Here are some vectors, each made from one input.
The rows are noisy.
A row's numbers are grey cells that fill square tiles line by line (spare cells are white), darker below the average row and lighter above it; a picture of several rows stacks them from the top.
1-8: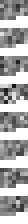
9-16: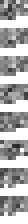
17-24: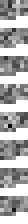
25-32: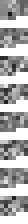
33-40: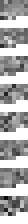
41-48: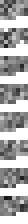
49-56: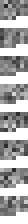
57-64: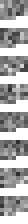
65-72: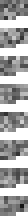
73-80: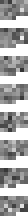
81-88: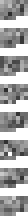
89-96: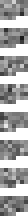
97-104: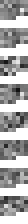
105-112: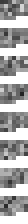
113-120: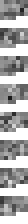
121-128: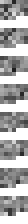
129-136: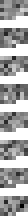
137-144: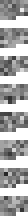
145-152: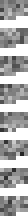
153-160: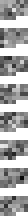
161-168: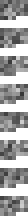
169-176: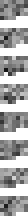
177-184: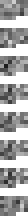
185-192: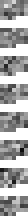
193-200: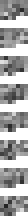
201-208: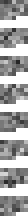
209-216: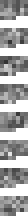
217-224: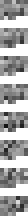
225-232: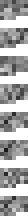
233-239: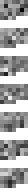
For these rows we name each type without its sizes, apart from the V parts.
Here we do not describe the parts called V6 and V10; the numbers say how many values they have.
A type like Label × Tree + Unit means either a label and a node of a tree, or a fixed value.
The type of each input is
Label × V6 + Line + V10.
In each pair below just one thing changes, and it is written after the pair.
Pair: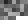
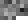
the label
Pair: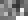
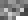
the label
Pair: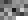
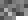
the value of V6
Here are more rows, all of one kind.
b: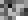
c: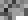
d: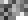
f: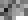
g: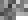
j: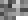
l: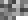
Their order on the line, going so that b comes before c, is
b, c, f, d, g, j, l.
